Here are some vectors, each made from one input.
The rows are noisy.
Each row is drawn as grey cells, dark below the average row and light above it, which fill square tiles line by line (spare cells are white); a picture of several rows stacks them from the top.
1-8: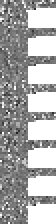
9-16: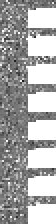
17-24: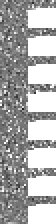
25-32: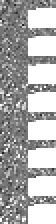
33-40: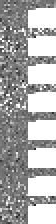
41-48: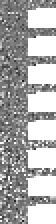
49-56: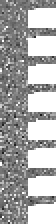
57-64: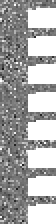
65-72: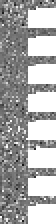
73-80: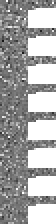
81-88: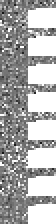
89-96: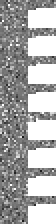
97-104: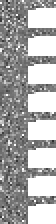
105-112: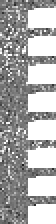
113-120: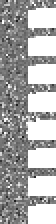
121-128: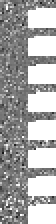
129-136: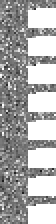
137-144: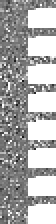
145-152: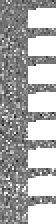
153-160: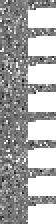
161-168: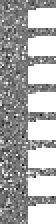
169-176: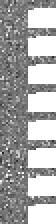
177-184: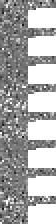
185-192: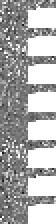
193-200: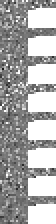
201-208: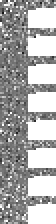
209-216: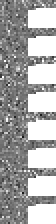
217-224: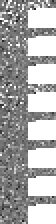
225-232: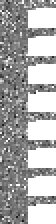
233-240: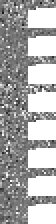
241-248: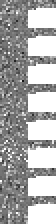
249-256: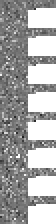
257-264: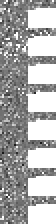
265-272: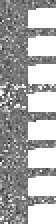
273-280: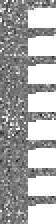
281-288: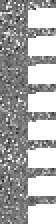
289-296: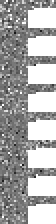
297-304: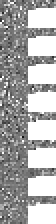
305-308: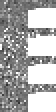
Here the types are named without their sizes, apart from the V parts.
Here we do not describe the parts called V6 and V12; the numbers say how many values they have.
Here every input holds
either a point on each of two circles, or a point on a line, or a value of V6 and a value of V12.
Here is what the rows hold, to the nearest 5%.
About 45% of them hold a point on each of two circles. About 20% of them hold a point on a line. The rest hold a value of V6 and a value of V12.
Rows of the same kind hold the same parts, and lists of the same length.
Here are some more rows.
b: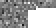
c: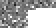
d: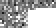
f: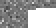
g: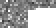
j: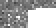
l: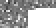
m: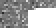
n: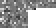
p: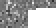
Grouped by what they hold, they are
b, c, d
f, g, l, n, p
j, m

